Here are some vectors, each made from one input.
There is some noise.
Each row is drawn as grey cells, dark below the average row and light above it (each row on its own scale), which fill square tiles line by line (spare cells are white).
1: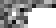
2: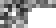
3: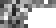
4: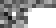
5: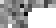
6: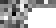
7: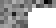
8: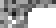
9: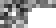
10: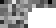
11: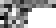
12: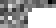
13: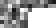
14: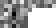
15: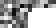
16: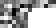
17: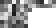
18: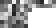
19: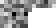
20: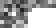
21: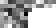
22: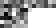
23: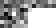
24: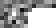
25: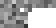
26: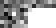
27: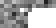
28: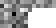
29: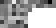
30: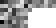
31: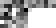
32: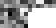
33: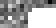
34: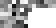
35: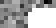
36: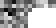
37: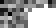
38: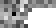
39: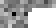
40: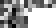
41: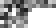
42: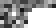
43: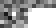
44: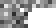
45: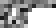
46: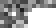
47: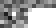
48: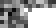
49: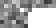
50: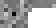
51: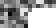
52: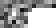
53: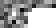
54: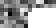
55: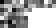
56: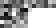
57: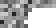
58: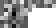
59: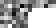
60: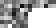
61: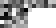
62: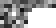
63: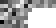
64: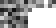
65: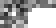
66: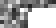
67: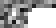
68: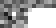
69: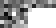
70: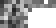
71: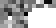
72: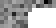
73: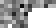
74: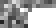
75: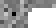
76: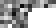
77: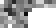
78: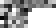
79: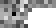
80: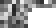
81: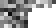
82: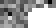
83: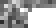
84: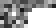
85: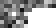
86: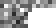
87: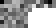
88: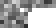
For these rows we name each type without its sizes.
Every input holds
either two labels, or a point on a line.
